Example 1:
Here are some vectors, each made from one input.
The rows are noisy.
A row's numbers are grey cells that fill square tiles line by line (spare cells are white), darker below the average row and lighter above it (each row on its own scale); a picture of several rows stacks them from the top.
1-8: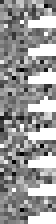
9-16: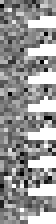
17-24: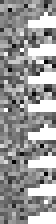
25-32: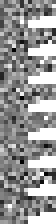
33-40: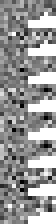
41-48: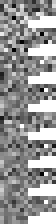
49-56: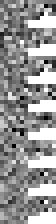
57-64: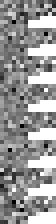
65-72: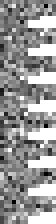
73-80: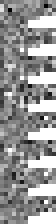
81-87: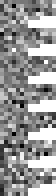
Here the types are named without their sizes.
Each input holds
either a node of a tree, or three true/false values.
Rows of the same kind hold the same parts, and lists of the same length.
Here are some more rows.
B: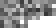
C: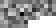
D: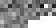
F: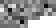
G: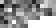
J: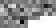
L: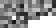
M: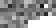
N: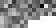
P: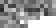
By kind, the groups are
B, C, D, G, L, M, N, P
F, J

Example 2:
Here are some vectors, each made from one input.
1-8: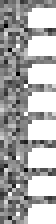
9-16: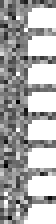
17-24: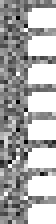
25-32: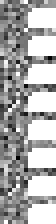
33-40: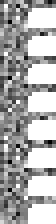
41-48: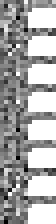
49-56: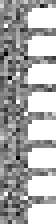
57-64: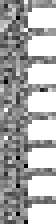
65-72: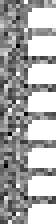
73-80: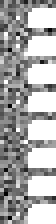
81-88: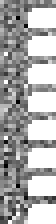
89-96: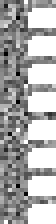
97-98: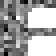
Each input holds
either a point on a 7-point line, or a point on a 10-point line.
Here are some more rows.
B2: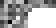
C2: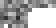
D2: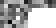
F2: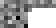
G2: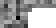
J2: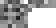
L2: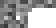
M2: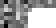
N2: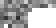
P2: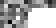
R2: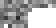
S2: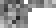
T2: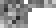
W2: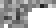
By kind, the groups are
B2, D2, L2, M2, P2
C2, F2, G2, J2, N2, R2, S2, T2, W2

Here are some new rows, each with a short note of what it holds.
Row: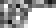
a point on a 10-point line
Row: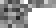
a point on a 7-point line
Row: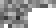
a point on a 7-point line
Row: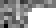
a point on a 10-point line
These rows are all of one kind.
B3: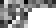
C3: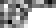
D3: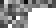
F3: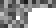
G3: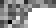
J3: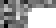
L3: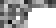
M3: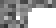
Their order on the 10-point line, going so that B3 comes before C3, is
J3, M3, F3, D3, B3, G3, L3, C3.
